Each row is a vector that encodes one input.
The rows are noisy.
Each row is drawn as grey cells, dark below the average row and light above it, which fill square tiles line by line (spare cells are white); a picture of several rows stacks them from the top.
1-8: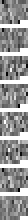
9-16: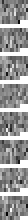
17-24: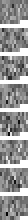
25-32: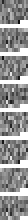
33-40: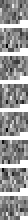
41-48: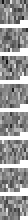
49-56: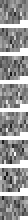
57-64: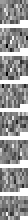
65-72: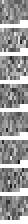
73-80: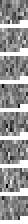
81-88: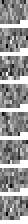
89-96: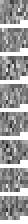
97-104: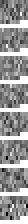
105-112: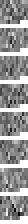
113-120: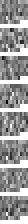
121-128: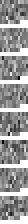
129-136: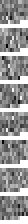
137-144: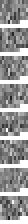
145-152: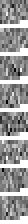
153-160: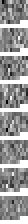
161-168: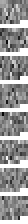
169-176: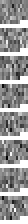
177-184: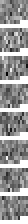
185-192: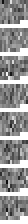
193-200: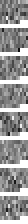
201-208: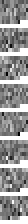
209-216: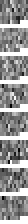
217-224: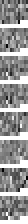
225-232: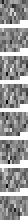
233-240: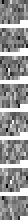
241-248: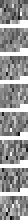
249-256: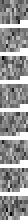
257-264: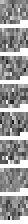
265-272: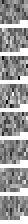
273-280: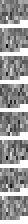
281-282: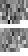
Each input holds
either a point on a 16-point circle, or a point on an 18-point circle and a point on an 11-point line.
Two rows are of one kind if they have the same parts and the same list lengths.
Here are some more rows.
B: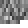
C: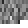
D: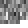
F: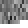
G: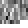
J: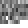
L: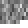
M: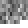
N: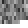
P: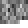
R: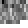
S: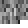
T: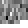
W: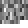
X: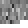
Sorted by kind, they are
B, C, D, F, N, R, S
G, J, L, M, P, T, W, X

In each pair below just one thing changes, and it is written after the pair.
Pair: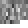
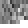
the place on the 11-point line
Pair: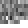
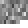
the place on the 11-point line
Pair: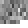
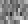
the place on the 11-point line
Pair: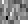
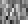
the place on the 18-point circle
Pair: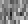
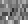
the place on the 18-point circle
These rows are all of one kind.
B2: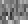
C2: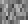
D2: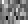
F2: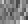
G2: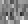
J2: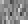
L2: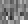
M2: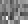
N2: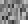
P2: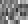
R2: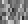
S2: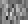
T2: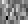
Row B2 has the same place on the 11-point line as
G2, L2 and M2.
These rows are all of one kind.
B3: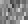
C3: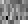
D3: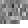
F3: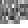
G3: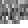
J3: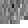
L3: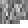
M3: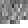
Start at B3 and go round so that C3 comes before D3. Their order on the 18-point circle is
B3, C3, F3, M3, G3, D3, J3, L3.
